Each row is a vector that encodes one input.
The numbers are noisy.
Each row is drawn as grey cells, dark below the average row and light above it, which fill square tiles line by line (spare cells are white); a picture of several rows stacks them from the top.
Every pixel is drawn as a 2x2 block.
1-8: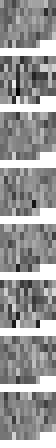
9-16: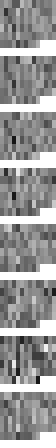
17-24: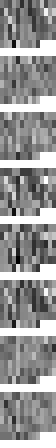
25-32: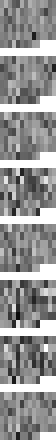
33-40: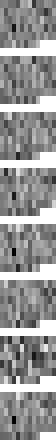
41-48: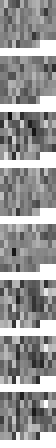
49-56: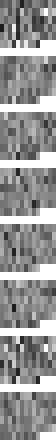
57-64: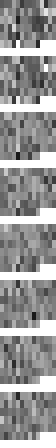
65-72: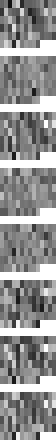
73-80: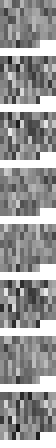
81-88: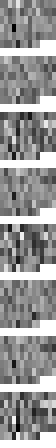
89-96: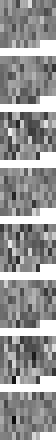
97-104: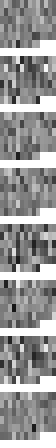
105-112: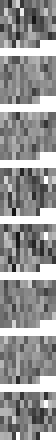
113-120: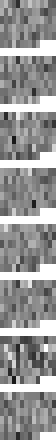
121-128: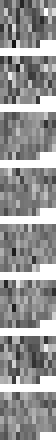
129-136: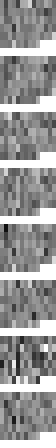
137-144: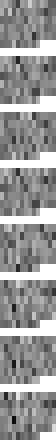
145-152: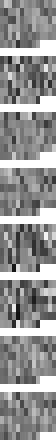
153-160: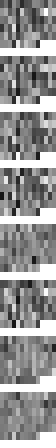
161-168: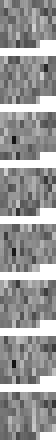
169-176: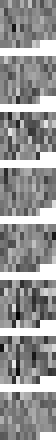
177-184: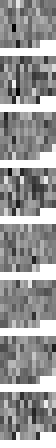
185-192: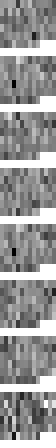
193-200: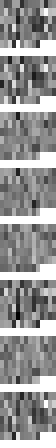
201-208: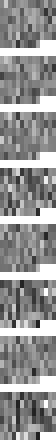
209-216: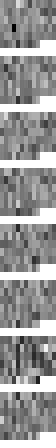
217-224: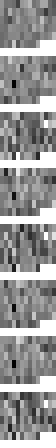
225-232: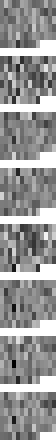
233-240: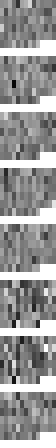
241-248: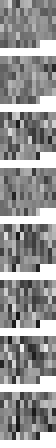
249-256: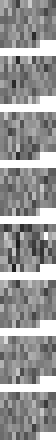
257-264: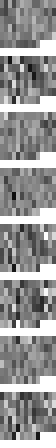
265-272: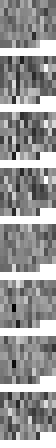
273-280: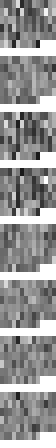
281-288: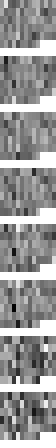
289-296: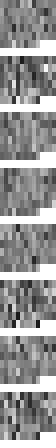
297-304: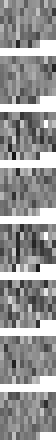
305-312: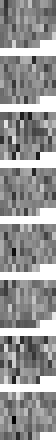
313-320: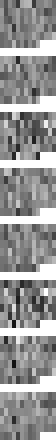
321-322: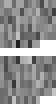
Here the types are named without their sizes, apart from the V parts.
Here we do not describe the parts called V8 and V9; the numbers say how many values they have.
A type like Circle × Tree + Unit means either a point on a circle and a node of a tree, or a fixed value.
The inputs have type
(Circle + Unit) × Tree + V8 × V9.
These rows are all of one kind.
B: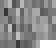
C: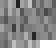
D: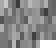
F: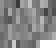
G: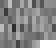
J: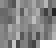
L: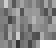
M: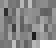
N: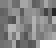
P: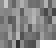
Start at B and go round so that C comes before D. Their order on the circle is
B, G, C, M, F, D, J, P, L, N.
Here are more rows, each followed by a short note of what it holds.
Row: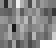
a node of a tree
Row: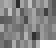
a point on a circle and a node of a tree
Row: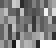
a value of V8 and a value of V9
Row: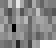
a node of a tree
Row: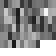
a value of V8 and a value of V9
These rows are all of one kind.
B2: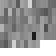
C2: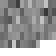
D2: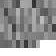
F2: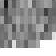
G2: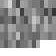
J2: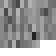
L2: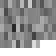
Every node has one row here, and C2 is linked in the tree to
D2 and F2.
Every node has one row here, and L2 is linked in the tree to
J2.
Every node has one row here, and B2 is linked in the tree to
D2 and G2.
